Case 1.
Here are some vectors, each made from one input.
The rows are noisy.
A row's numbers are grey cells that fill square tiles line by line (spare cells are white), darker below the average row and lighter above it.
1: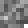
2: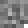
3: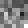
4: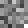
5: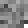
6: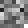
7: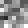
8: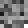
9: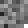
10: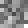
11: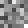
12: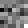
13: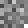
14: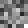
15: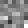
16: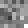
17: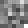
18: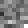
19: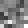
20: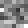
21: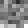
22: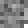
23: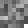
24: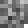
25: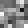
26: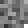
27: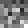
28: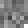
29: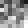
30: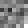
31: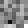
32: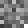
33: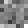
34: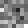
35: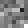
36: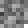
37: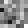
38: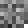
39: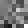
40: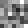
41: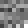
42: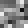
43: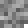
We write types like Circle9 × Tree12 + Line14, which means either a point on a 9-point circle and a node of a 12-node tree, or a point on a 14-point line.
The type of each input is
Label8.
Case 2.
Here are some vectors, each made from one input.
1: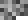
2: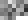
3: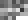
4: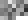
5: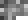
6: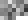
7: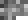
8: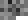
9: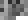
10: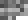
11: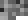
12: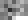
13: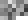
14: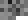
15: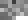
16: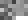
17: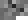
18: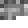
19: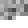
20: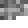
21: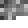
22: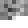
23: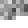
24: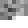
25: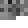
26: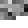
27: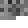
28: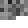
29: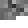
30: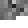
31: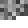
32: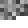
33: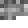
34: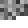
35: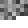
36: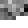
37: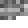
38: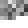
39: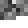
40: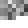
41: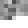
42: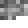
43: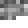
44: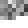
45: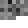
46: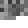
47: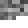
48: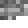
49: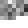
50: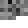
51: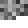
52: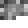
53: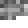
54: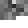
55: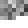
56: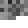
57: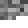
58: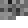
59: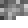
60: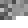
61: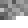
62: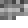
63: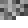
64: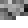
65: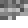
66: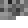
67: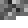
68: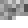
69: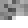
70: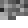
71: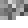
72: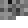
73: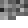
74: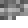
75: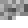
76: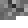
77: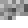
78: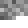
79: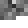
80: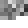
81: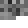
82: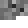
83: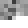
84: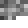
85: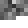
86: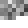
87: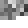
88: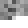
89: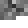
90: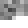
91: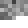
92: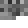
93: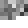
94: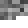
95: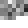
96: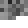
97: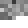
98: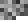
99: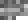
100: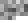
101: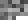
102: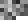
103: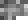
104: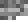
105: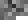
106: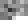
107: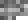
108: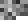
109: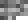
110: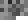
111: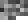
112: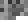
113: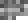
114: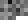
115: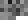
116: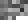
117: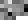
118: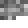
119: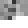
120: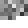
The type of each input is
Circle11.
